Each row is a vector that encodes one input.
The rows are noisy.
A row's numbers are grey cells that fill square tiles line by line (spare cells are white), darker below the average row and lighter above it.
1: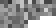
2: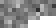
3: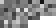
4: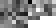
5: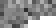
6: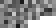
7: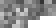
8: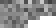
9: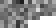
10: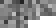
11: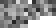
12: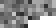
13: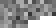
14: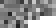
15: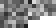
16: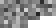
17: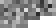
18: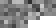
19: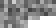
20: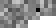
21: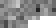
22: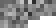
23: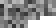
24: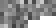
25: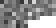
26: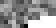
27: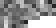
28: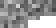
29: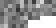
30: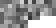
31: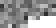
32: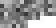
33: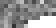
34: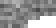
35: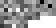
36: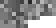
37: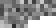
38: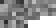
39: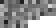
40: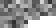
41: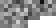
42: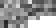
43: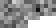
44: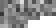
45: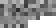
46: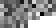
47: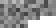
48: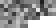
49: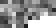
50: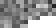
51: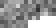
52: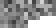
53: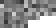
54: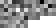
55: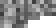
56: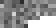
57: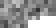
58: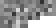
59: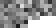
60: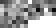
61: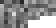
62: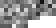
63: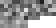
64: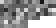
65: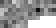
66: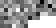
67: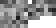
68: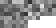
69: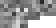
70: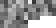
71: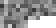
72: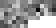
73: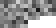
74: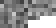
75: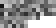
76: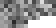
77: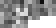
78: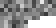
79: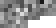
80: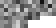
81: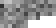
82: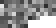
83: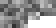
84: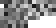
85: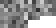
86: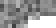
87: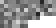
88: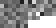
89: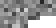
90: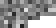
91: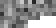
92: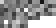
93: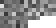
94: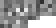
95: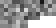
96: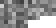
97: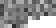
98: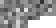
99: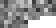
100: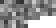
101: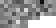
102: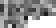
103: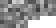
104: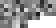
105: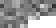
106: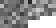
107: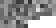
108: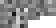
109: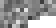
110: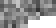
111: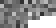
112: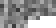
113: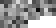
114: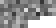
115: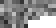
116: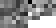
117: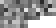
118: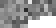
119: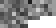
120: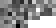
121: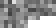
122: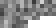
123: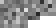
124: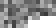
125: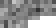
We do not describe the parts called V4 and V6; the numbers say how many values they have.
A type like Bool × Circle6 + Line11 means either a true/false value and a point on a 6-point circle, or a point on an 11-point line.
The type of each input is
Bool × Line5 × V4 × V6.
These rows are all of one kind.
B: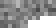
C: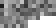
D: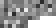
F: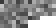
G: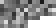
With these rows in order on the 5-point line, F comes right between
B and C.
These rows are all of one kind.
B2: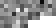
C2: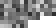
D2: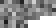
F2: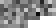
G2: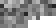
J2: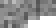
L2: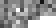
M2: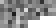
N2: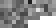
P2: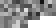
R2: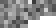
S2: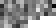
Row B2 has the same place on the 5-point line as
C2 and P2.
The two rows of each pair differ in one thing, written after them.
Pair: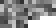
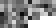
the value of V6
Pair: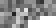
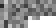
the value of V4
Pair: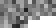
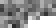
the value of V4
